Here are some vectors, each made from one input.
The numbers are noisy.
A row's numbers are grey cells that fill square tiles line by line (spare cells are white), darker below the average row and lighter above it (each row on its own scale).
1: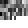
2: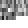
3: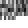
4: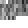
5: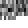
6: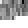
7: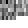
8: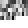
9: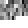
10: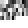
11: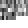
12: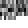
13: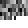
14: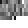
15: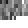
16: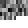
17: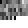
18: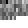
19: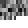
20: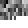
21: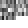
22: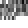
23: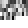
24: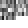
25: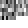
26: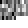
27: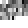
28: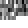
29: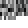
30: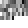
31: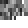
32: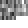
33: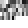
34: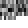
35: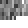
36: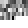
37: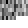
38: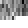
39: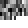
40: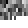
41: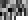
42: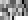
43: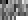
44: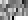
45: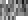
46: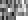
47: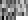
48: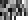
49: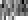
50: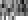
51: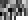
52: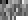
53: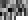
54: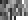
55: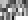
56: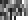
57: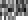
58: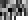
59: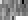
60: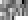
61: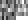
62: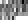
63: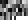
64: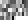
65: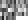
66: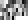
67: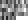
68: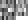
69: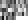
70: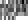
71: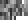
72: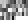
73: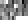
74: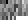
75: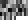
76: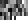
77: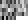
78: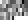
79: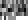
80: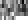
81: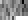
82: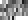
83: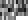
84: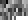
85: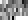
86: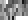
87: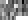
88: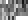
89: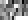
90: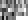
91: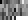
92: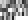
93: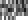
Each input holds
a point on a 6-point line and a true/false value.
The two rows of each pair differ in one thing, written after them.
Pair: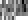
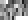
the place on the 6-point line
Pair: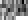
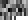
the true/false value
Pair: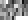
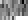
the place on the 6-point line
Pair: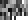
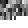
the place on the 6-point line
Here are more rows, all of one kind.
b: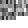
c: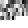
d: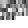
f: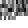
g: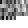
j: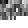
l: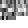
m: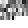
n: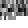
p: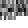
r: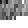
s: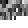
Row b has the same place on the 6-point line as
j, n and s.
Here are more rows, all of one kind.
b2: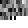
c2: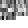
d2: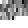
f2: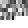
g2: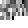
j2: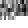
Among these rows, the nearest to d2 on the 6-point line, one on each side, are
c2 and f2.
